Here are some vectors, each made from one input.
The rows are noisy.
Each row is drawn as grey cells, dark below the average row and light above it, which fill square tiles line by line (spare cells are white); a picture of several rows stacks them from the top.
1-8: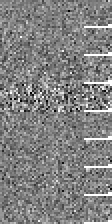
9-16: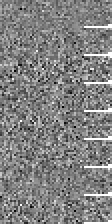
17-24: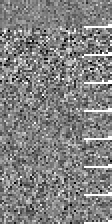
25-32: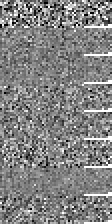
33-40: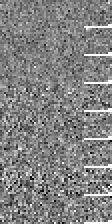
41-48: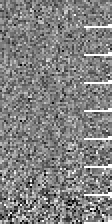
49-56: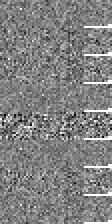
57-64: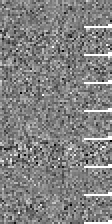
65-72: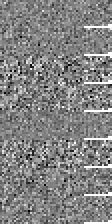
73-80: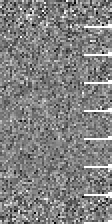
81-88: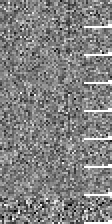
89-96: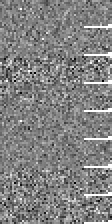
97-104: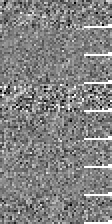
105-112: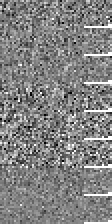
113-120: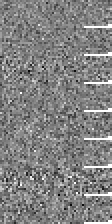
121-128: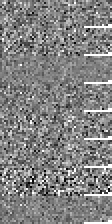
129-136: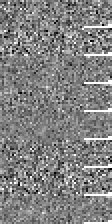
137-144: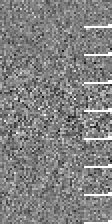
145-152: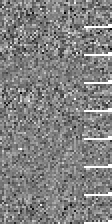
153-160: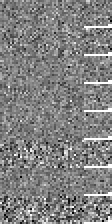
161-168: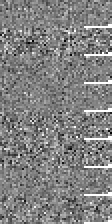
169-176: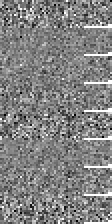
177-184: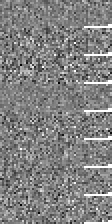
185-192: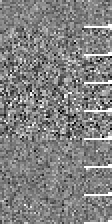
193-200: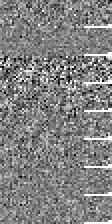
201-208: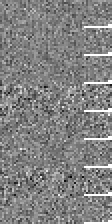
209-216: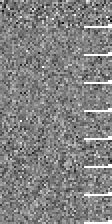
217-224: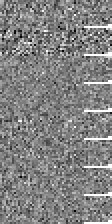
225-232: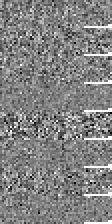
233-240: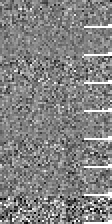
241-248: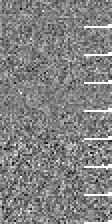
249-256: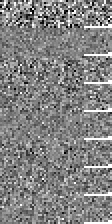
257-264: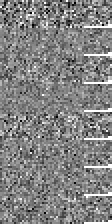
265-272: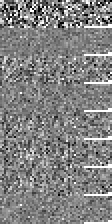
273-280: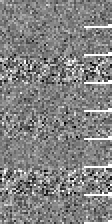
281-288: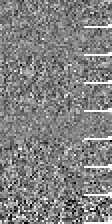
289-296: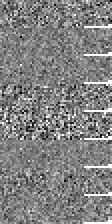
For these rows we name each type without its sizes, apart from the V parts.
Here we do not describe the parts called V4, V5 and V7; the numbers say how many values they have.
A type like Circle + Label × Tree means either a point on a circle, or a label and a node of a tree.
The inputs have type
(Bool × Bool × Bool + V7) × (Line × V4 + V5) + Tree.
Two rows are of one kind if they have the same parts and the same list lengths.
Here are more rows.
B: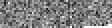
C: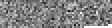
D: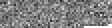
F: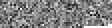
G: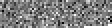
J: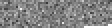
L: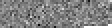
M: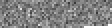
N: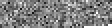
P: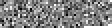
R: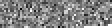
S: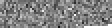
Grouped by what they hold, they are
B, F
C, D, L, R
G, N
J, M
P, S

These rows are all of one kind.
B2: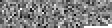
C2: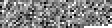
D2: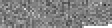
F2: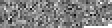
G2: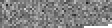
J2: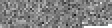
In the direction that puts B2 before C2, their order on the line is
D2, J2, B2, G2, C2, F2.
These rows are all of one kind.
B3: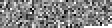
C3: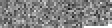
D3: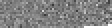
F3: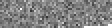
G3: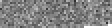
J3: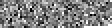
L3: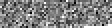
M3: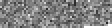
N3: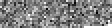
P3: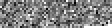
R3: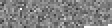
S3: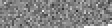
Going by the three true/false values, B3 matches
C3, D3, G3 and M3.
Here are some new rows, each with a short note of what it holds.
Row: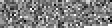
a node of a tree
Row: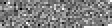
a point on a line, a value of V4 and a value of V7
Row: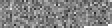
a value of V5 and a value of V7
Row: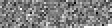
three true/false values and a value of V5
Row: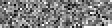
a point on a line, three true/false values and a value of V4
